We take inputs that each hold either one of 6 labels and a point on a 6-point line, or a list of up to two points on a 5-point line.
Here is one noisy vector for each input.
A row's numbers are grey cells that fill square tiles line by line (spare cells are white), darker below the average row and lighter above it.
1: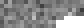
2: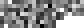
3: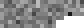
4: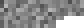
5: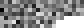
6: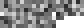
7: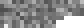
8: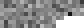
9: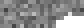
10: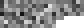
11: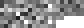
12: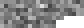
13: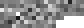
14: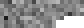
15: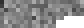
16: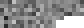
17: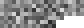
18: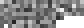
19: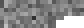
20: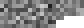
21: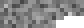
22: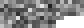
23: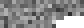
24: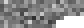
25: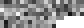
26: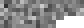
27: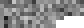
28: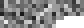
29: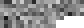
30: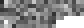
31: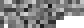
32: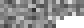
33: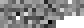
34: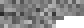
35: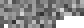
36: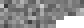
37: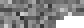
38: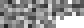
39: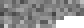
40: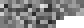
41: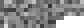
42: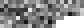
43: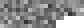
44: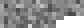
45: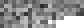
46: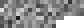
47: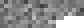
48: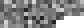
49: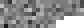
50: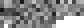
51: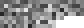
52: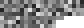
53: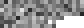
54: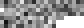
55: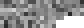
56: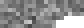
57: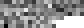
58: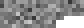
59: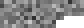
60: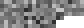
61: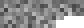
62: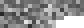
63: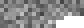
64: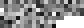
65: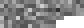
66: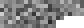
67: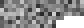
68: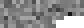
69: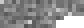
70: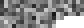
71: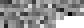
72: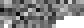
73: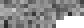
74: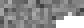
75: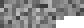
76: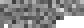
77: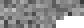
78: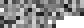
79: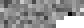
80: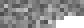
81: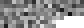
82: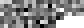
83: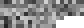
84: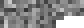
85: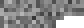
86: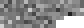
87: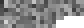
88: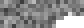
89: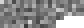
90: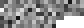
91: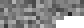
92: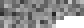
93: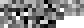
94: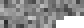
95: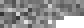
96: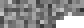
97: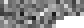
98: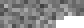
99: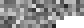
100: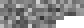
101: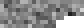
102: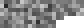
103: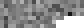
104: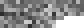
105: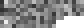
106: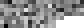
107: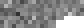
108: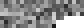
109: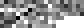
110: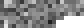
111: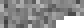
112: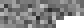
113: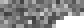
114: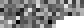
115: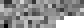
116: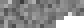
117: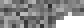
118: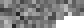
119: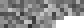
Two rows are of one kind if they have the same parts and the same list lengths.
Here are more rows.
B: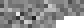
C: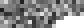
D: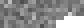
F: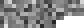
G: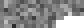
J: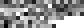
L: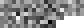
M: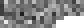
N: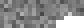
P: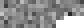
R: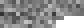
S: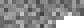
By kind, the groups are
B, C, M, R
D, F, G, N, S
J, P
L

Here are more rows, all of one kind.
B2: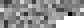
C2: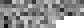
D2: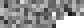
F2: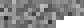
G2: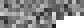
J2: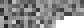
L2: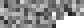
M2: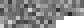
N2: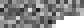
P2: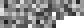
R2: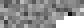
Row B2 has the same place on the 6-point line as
C2, N2 and P2.
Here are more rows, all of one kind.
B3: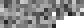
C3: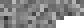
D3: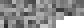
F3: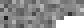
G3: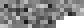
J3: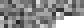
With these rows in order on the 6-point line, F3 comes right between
G3 and J3.
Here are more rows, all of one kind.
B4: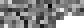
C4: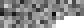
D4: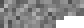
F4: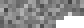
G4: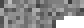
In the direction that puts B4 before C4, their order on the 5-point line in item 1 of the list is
G4, D4, F4, B4, C4.
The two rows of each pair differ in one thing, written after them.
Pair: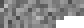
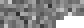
the place on the 5-point line in item 1 of the list
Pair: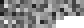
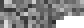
the place on the 5-point line in item 2 of the list
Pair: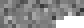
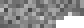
the place on the 5-point line in item 2 of the list
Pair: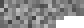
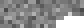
the place on the 5-point line in item 1 of the list
